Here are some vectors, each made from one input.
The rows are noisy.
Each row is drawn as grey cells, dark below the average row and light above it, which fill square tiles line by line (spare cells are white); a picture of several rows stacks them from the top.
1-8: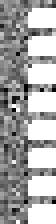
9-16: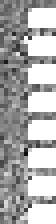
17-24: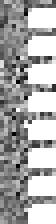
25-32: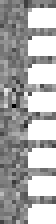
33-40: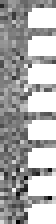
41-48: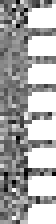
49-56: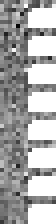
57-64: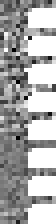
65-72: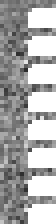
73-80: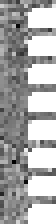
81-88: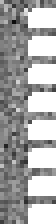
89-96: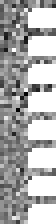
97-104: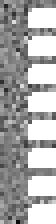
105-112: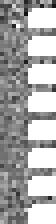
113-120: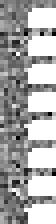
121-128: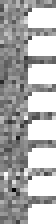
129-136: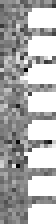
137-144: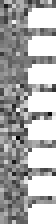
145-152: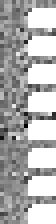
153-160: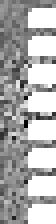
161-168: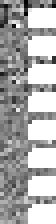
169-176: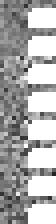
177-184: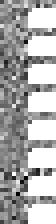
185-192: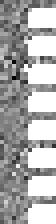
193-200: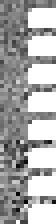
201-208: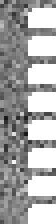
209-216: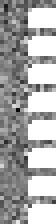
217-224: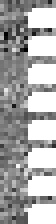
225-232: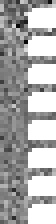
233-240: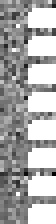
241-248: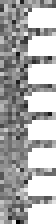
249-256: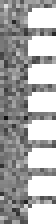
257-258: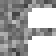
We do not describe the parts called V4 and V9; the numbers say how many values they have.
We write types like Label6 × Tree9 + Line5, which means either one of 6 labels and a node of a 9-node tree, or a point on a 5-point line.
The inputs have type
Bool × (Tree10 + V4) + Line5 × V9.
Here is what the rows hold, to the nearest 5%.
About 35% of them hold a point on a 5-point line and a value of V9. The rest hold a true/false value, together with either a node of a 10-node tree, or a value of V4.
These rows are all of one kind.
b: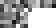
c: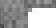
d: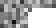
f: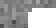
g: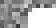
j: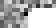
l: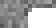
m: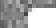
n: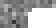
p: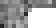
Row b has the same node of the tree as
d, f and g.
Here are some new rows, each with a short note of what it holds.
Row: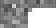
a true/false value and a value of V4
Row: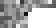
a true/false value and a value of V4
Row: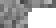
a node of a 10-node tree and a true/false value
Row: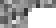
a point on a 5-point line and a value of V9
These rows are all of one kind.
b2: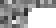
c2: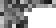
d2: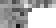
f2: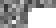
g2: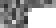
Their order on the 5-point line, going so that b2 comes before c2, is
b2, g2, f2, d2, c2.
